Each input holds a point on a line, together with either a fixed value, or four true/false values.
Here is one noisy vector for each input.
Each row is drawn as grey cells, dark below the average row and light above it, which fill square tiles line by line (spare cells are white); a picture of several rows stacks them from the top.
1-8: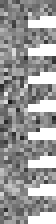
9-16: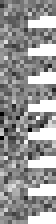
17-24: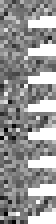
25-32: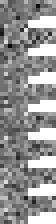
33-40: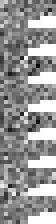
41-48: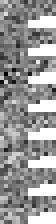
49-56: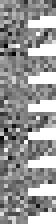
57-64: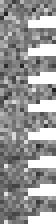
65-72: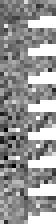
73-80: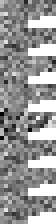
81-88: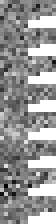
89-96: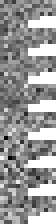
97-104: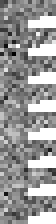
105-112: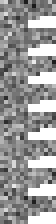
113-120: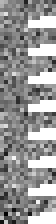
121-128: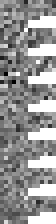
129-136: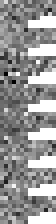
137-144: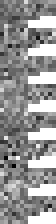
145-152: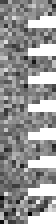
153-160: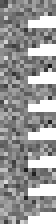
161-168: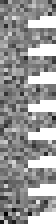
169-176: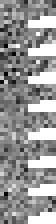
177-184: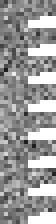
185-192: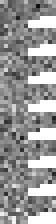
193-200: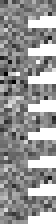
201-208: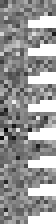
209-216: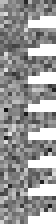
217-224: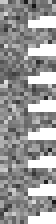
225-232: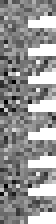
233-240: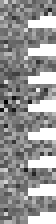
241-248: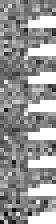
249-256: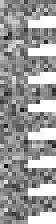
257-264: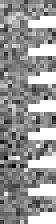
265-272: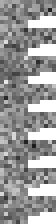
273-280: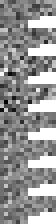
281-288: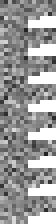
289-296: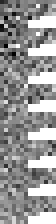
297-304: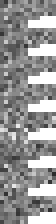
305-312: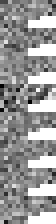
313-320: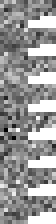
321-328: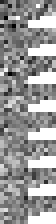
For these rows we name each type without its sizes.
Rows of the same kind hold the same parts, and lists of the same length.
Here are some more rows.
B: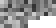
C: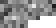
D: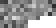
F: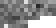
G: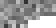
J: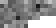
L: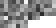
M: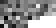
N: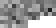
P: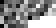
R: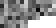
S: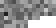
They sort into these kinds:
B, C, D, F, G, J, L, N, R, S
M, P

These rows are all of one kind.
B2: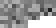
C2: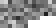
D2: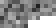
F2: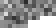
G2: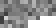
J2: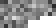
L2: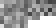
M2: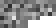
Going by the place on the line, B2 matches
C2 and F2.
